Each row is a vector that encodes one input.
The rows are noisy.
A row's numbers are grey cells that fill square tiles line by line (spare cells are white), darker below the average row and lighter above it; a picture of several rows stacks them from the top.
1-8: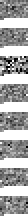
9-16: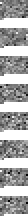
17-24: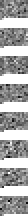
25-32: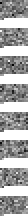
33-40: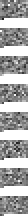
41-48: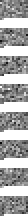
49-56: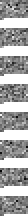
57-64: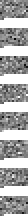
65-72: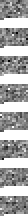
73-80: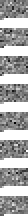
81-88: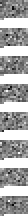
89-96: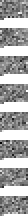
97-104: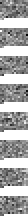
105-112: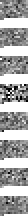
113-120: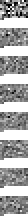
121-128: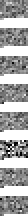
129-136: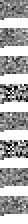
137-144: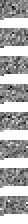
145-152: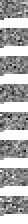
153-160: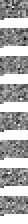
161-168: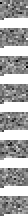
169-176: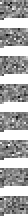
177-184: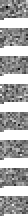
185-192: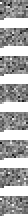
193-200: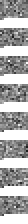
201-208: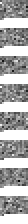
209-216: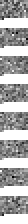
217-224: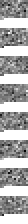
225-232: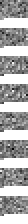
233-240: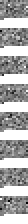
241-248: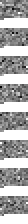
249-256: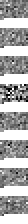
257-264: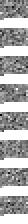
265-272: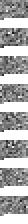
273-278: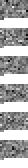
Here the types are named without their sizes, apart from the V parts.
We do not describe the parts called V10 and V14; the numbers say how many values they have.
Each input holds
either a fixed value, or a node of a tree, three true/false values, a value of V10 and a value of V14.
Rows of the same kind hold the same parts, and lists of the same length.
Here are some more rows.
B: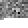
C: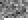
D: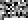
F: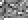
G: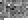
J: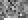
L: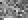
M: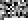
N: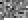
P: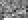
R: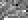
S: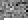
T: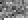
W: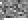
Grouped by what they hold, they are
B, C, F, G, J, L, N, P, R, S, T, W
D, M

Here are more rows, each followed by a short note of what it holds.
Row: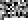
a fixed value
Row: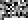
a fixed value
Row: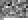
a node of a tree, three true/false values, a value of V10 and a value of V14
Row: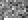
a node of a tree, three true/false values, a value of V10 and a value of V14
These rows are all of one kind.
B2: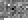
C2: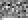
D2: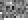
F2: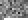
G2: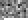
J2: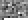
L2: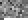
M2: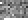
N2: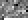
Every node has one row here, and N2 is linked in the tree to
L2.
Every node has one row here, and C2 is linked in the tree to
G2.
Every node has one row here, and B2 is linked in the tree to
D2.
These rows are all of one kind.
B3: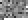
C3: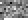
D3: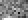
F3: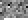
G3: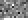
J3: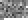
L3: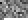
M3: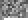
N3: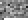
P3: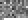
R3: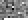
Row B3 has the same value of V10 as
C3, F3, G3 and N3.
